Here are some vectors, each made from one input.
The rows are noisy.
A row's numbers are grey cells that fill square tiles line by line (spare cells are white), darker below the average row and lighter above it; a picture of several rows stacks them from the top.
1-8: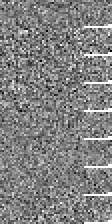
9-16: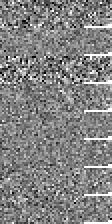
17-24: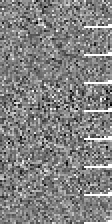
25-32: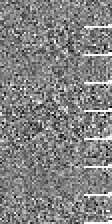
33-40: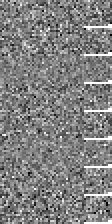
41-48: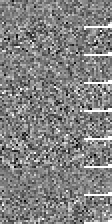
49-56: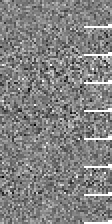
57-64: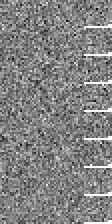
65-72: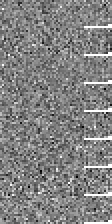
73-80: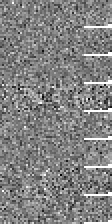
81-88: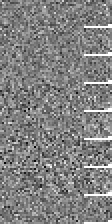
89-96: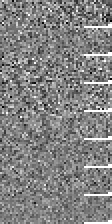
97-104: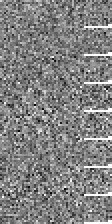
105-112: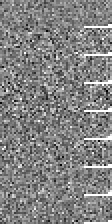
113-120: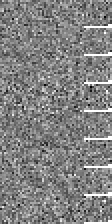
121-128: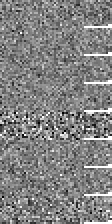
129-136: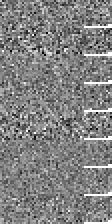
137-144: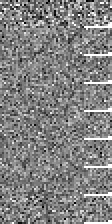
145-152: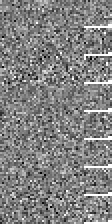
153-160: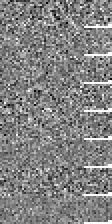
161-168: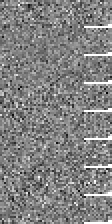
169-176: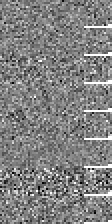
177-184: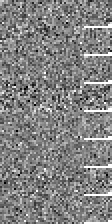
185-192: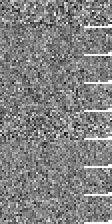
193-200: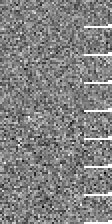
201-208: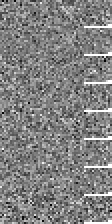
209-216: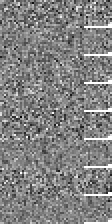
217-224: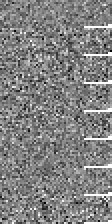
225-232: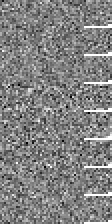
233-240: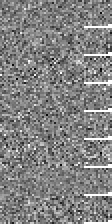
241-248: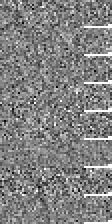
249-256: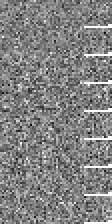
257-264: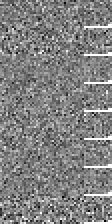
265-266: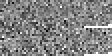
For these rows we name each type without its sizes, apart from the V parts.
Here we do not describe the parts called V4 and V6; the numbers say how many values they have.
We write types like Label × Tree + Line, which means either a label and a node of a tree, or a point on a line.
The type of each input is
((Bool × Bool × Bool × Bool + Unit) × Line + V6) × V4.
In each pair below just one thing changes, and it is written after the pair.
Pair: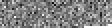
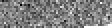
the value of V4
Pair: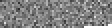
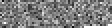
the place on the line
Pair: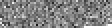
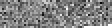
the place on the line
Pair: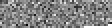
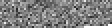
one of the four true/false values
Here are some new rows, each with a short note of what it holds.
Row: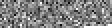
a value of V4 and a value of V6
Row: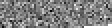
a value of V4 and a value of V6
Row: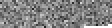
a point on a line, four true/false values and a value of V4
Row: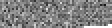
a point on a line and a value of V4
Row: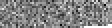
a point on a line and a value of V4
